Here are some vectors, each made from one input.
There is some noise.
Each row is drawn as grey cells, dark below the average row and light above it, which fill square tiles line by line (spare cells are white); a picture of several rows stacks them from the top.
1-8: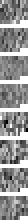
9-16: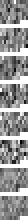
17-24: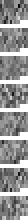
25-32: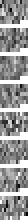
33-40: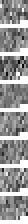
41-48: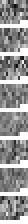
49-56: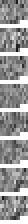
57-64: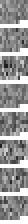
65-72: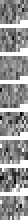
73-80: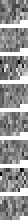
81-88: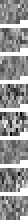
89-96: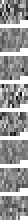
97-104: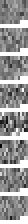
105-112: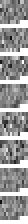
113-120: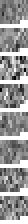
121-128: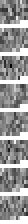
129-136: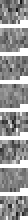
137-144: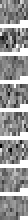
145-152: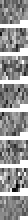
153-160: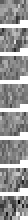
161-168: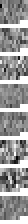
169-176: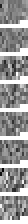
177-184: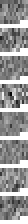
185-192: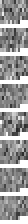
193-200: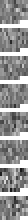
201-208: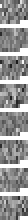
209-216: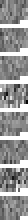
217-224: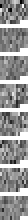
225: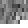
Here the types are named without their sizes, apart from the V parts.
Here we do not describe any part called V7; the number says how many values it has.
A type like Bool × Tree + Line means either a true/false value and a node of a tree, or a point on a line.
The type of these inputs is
(Circle + Unit) × (Line × (Line + Tree) + V7).
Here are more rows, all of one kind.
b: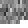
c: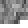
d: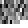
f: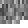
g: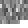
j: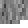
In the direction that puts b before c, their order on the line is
f, b, c, g, j, d.
